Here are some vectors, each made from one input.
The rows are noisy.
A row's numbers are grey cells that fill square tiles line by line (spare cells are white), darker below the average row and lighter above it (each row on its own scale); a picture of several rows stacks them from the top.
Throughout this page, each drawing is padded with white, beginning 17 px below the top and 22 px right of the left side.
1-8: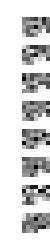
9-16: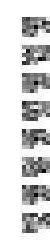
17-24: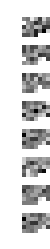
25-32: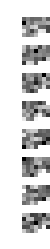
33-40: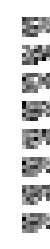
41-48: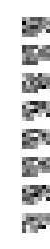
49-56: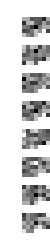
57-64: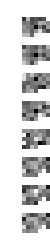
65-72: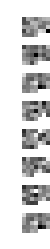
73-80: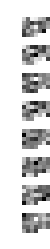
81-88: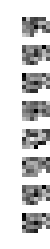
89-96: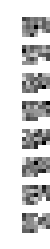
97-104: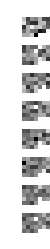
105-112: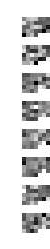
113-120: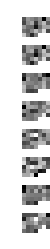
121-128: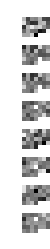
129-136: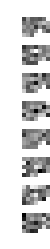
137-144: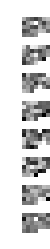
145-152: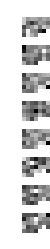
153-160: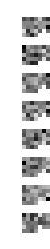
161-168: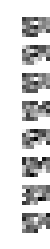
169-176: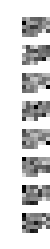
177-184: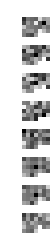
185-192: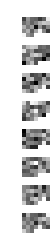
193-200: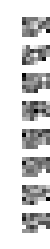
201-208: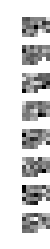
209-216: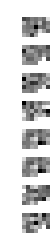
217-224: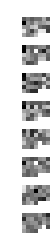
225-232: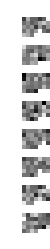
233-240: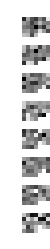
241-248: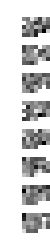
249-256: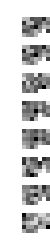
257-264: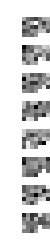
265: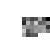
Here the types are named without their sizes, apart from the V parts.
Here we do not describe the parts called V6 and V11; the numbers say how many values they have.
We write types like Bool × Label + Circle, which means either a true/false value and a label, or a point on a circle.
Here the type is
(Bool × Bool × Bool + Line) × V6 + V11.
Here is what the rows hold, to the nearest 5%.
About 75% of them hold a value of V6, together with either a point on a line, or three true/false values. The rest hold a value of V11.
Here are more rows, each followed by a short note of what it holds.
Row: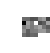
three true/false values and a value of V6
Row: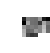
three true/false values and a value of V6
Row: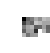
a point on a line and a value of V6
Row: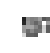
three true/false values and a value of V6
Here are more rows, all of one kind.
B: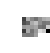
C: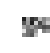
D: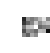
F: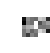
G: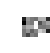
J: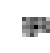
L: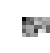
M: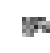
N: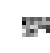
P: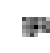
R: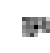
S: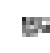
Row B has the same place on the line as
D, F and G.
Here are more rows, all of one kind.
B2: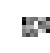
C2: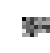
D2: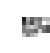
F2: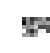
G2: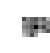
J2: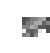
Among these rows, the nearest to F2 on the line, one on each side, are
C2 and D2.
